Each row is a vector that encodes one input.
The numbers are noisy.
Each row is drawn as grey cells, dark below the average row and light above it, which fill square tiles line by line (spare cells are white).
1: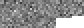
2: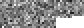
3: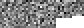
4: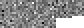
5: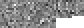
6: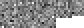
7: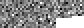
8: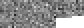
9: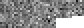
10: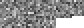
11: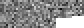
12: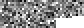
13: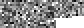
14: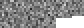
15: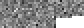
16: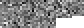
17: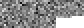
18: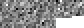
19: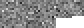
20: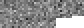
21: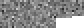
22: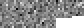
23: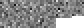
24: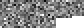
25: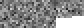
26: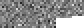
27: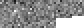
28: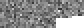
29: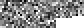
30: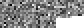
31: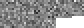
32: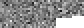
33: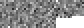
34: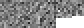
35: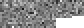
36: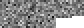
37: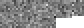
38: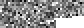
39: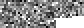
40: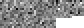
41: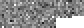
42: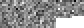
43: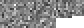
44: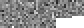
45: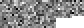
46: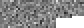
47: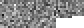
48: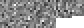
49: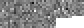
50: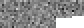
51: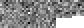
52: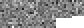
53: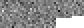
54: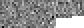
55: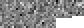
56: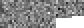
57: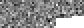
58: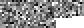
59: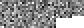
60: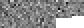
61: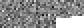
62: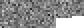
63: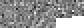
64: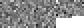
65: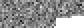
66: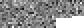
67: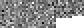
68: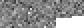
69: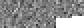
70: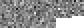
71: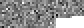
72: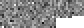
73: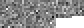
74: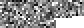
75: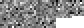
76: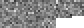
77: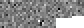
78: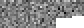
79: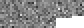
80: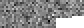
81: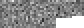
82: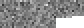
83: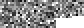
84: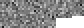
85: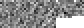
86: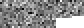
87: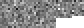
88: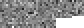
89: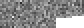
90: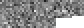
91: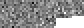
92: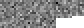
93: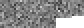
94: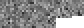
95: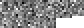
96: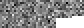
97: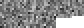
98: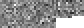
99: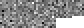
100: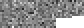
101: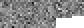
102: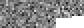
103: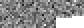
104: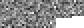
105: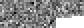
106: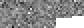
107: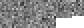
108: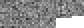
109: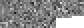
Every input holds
a list of up to three points on a 6-point circle.
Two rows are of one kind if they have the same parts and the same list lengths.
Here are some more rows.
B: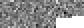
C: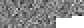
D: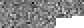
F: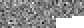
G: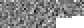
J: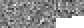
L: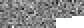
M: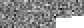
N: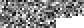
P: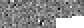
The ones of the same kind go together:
B, G, P
C, D, M
F, J, L
N

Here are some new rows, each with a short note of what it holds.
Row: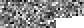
the empty list
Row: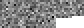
a list of two items
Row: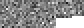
a list of two items
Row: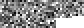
the empty list
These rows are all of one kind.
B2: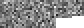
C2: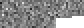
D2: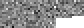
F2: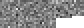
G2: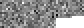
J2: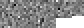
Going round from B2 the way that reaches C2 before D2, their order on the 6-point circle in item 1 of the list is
B2, J2, C2, G2, D2, F2.
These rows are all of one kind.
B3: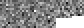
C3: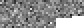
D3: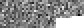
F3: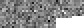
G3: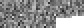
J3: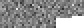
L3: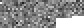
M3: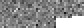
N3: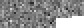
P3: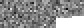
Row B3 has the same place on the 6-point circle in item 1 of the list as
D3, F3, N3 and P3.
